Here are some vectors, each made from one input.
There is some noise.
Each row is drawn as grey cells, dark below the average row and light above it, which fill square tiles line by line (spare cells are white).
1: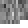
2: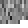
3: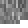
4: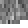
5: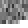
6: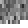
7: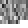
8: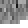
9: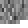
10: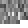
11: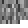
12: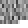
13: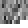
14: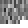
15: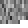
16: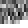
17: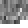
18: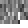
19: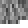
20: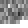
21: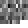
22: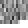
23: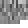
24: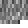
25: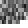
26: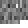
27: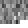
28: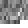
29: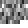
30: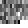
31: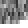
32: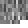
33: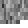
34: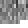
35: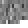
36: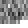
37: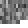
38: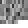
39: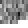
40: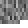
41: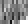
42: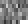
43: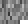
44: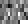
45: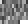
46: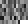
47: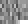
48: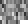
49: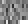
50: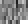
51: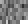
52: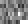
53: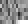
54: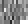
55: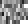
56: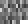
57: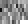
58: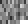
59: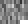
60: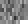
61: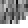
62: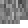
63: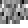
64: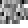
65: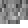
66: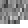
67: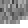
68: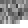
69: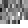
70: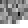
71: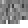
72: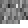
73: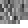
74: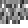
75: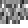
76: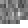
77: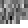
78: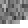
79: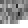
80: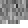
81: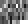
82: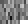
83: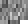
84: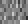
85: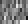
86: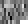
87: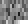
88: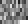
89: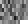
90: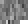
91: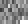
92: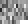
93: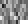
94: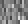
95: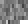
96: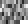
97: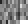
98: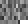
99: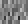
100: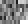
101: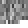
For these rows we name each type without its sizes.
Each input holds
a list of points on a line.
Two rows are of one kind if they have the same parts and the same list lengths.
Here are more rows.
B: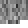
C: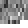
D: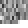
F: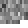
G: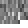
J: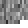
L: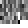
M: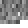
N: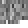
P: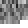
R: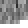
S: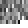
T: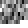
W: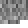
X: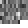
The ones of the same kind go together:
B, C, D, F, J, M, P, R, S, W
G, L, N, X
T

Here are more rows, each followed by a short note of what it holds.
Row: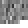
a list of one item
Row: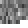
a list of one item
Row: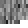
a list of two items
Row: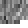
a list of two items
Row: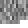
a list of two items
